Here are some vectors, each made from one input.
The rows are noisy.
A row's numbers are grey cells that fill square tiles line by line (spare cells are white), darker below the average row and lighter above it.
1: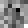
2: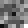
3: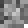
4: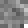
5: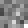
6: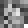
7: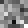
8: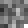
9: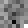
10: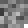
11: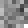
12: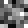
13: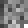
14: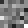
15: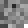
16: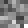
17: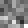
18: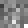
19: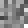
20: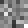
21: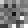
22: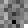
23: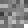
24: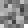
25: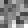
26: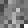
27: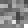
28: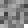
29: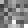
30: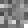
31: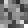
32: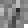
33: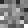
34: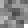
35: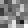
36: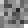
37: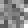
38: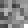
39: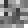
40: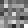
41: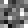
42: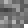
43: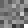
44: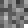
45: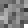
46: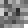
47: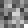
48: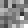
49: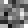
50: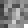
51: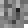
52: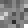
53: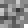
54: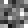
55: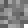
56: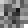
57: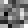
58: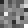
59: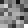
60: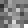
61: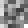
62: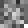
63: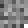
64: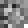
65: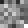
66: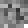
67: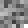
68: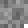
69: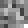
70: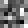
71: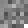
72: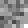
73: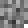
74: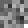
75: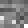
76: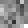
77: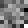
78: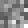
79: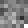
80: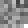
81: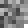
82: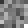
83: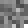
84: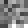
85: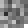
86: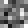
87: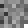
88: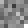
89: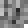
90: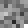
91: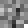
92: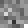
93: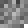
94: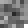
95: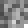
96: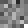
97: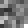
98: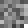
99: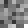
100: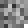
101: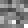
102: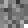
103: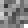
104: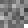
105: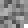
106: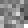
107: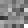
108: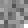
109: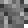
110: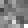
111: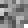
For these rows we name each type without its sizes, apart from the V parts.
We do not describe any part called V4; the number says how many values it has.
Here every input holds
a list of items, each a true/false value and a value of V4.
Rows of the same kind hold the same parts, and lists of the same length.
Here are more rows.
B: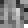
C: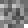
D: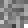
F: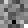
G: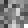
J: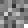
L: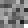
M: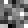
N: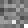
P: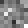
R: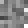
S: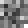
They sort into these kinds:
B, D, L
C, G, J, N, P, R
F, S
M

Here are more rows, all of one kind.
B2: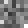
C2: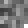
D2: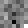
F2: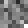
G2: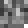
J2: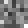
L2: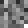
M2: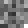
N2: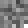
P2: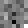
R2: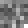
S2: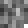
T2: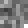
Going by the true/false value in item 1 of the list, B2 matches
D2, J2, M2 and P2.
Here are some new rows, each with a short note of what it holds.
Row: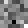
a list of one item
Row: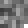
a list of one item
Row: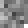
a list of two items
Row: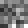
a list of one item
